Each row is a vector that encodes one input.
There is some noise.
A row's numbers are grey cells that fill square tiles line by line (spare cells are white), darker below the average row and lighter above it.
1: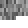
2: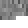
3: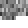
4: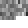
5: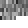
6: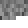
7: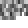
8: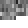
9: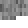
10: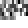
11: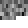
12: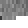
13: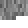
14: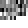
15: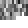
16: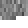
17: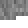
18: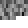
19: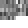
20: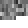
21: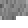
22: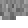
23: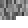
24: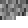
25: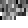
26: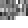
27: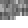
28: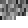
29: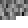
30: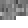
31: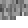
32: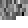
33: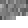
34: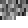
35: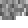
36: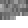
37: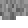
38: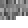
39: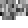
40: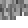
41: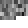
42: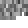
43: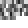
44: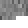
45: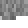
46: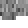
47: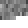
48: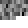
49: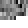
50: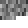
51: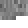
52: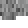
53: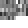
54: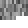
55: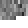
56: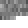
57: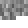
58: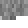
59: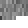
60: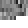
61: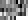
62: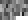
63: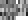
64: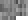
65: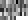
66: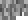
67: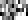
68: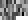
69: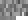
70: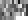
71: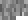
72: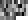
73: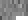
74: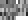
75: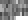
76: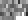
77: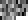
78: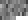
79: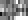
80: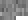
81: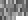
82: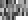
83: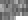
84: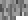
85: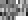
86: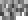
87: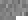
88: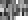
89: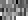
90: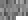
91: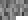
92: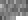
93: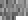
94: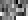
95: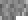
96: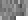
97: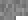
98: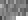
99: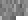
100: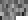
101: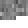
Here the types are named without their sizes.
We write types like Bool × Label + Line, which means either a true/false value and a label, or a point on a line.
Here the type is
Line.
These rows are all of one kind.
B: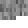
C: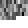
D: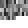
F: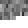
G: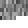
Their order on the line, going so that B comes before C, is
F, G, D, B, C.
